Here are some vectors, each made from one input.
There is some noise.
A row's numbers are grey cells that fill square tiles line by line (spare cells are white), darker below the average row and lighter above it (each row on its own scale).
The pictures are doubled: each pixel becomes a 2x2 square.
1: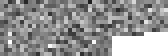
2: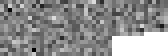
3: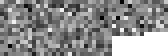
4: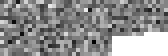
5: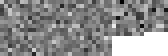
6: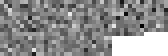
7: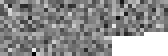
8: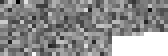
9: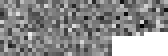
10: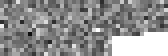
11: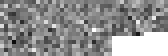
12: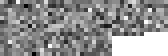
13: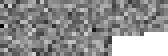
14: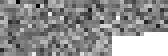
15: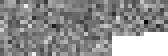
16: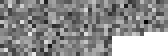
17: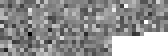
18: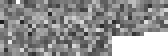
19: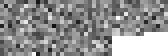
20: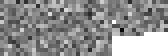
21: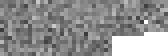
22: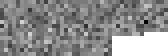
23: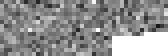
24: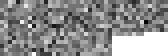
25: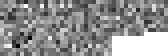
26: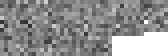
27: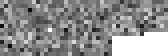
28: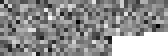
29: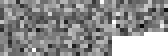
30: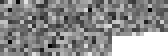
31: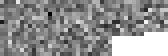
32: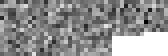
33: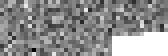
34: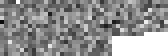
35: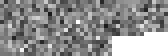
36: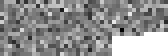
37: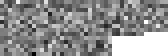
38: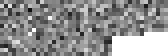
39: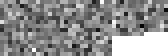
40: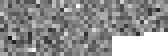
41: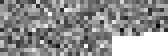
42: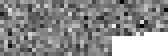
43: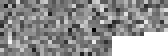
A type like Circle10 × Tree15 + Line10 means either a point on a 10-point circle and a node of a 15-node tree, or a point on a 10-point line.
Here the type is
(Bool × Bool × Bool + Unit) × Line5.
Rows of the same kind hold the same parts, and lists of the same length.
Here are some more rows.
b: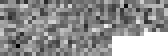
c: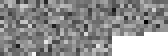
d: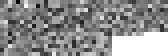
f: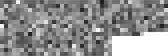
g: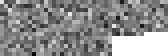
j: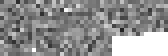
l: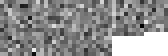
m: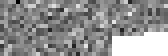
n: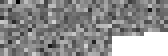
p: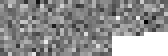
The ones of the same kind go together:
b, c, d, f, j, m, n, p
g, l

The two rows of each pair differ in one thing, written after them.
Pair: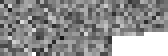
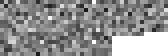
one of the three true/false values
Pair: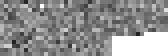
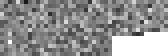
the place on the 5-point line
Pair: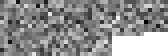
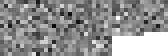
the place on the 5-point line
